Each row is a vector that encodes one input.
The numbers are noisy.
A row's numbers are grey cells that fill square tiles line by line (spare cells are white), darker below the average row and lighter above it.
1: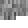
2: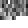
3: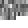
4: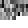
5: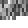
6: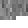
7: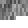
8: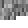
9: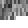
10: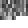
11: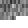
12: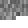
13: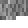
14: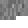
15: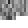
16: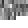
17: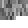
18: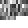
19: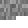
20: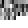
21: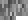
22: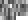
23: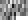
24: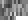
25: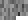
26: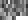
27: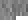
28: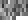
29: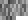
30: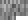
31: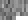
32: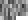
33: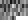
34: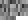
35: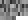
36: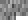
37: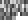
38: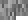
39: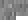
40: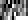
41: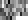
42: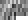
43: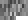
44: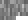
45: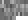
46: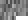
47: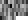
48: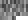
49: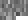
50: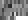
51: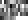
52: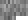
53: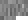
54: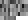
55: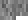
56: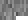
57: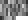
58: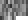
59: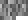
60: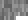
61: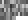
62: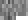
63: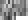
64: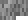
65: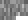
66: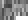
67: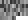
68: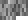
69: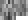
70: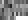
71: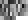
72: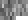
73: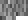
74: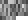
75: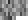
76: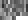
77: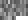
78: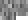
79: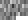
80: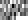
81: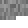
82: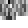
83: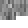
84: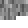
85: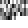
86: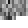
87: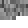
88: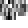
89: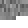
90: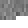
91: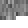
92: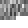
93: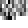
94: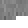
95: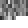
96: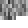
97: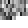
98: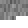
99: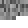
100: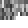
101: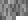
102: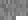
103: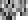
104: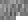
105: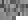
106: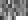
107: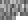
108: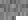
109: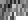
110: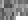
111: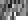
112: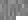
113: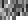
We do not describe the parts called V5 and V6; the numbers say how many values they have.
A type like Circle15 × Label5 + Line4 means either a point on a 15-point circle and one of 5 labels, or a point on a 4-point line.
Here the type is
(Bool × Line4 + V5) × V6.
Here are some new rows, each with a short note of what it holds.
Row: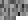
a value of V5 and a value of V6
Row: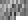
a point on a 4-point line, a true/false value and a value of V6
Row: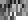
a value of V5 and a value of V6
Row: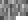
a point on a 4-point line, a true/false value and a value of V6
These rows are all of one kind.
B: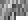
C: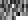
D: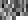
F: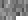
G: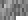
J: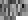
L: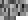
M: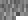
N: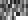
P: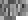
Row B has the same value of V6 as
D, L, M and P.
